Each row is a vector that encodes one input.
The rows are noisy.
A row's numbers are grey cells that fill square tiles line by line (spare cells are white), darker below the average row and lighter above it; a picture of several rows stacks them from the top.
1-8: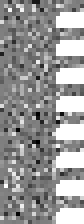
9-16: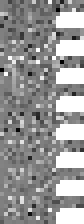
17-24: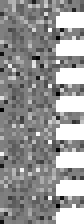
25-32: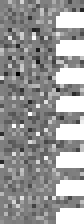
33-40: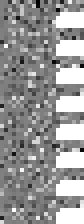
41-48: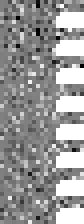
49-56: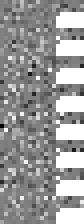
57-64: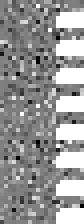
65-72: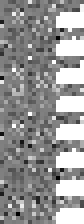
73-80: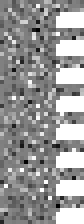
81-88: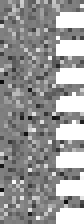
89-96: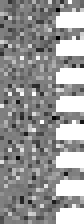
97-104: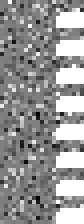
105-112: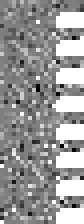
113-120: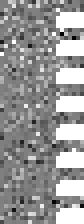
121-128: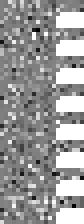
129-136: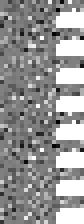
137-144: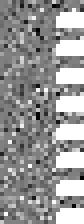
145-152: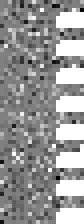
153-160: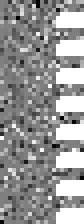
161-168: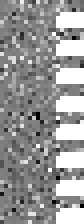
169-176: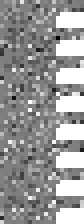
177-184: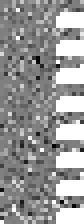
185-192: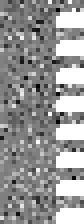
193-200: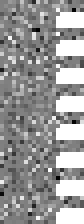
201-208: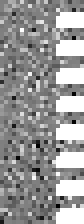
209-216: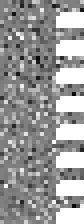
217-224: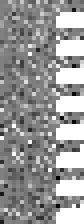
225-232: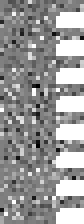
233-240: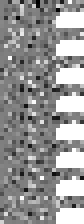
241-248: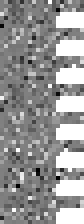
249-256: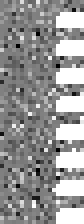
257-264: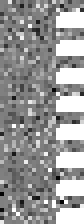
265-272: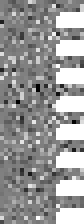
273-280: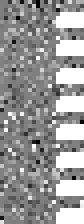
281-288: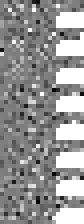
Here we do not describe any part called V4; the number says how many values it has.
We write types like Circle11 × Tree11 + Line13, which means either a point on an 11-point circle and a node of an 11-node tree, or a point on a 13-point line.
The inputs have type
Line11 × (Tree8 + V4).
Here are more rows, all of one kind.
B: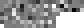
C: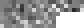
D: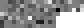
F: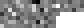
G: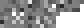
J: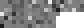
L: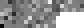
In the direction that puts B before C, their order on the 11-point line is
B, F, C, L, J, D, G.
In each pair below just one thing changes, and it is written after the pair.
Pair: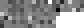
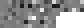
the value of V4
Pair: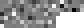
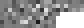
the value of V4
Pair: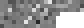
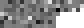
the place on the 11-point line
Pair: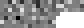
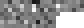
the place on the 11-point line
